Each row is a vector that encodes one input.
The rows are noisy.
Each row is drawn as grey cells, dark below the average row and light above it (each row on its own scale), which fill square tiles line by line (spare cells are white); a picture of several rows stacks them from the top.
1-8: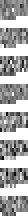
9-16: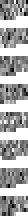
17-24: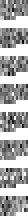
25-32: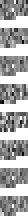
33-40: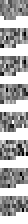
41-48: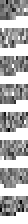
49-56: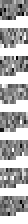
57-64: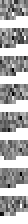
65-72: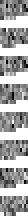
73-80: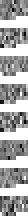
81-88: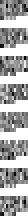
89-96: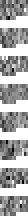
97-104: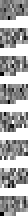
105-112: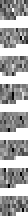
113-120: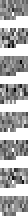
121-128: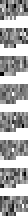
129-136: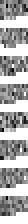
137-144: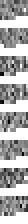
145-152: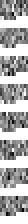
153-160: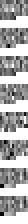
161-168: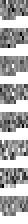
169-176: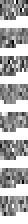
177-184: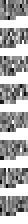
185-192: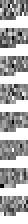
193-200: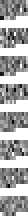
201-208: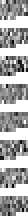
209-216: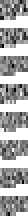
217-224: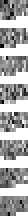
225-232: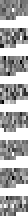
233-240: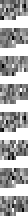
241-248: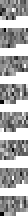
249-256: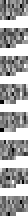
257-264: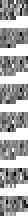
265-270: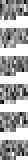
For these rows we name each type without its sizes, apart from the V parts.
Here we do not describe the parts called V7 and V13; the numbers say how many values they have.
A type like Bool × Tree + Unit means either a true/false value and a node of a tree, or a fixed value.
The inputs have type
Line + (Tree + V13) × V7.
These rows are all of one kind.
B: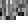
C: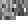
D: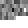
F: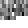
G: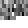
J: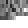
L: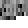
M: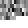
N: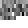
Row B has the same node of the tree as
C, F and G.
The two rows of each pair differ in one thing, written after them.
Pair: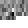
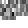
the value of V13
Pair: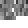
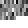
the value of V7
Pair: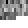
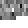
the value of V7
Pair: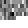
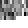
the value of V7
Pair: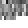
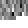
the value of V7
